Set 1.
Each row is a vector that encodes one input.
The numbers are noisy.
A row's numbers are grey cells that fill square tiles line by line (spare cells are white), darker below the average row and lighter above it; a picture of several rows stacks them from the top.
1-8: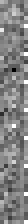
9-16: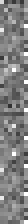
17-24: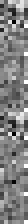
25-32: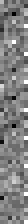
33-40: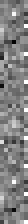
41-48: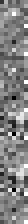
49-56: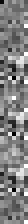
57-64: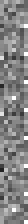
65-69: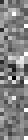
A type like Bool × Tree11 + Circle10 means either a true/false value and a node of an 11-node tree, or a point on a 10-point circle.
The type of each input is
Bool × Bool × Bool × Bool + Unit.
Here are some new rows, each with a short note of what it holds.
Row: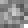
four true/false values
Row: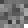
four true/false values
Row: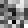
a fixed value
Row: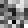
a fixed value
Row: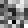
a fixed value
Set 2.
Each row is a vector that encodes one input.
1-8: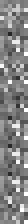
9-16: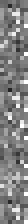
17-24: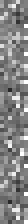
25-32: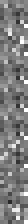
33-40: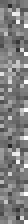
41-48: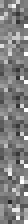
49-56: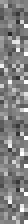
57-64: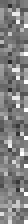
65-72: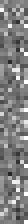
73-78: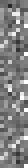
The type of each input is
Label8.
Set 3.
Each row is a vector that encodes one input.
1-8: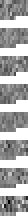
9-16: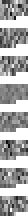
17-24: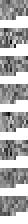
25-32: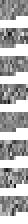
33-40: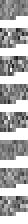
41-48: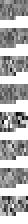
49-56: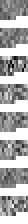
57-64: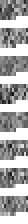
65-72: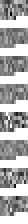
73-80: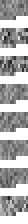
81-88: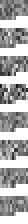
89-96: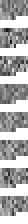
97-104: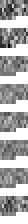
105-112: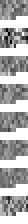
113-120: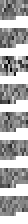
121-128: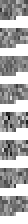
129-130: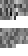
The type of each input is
Tree11.
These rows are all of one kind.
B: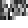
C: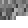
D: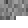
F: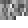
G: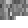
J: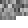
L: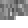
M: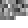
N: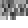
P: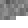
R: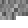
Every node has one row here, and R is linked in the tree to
B.
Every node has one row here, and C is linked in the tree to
L.
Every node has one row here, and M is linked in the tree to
F, J and N.
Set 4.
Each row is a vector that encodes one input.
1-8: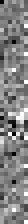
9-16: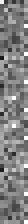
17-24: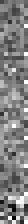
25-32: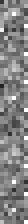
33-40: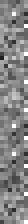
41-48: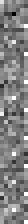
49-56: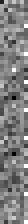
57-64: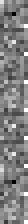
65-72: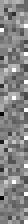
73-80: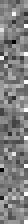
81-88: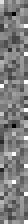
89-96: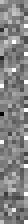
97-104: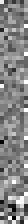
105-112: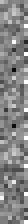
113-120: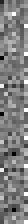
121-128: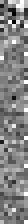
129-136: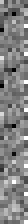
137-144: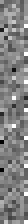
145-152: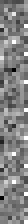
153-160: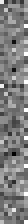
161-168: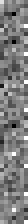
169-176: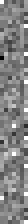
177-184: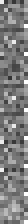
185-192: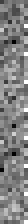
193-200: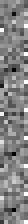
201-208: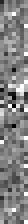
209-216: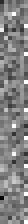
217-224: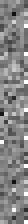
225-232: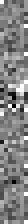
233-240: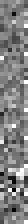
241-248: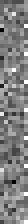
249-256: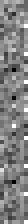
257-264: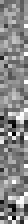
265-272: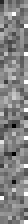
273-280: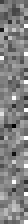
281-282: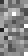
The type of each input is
Bool × Bool × Bool × Bool + Unit.
